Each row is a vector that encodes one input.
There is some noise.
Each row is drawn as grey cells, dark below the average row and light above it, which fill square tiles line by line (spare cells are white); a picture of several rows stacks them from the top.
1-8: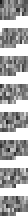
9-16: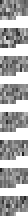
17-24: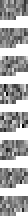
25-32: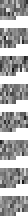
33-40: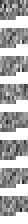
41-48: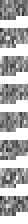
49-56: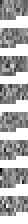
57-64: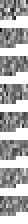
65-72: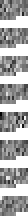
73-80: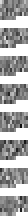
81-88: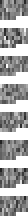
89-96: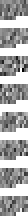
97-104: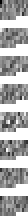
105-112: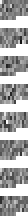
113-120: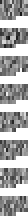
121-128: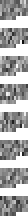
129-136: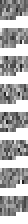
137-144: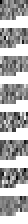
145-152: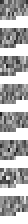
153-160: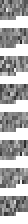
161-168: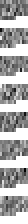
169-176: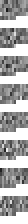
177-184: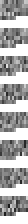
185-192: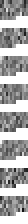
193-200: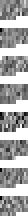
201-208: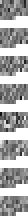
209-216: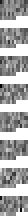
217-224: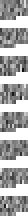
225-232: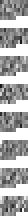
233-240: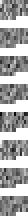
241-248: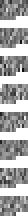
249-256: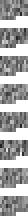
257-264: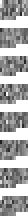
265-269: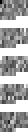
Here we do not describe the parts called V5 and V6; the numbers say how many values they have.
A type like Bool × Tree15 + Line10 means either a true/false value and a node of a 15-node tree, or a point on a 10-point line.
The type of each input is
(Bool × V5 × V6 + Line7 × Line7) × (Tree10 + Unit).
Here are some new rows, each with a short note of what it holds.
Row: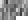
a true/false value, a value of V5 and a value of V6
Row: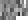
a point on each of two 7-point lines
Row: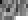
a node of a 10-node tree, a true/false value, a value of V5 and a value of V6
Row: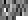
a node of a 10-node tree, a true/false value, a value of V5 and a value of V6
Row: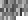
a true/false value, a value of V5 and a value of V6
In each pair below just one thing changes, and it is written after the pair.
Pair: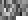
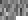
the node of the tree
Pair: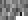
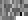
the value of V6
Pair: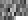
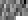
the true/false value
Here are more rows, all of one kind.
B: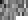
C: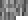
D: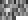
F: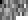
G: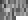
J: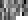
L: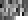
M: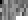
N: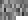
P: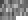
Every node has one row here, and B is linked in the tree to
F and M.
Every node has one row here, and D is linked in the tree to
J.
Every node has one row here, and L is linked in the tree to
G and P.
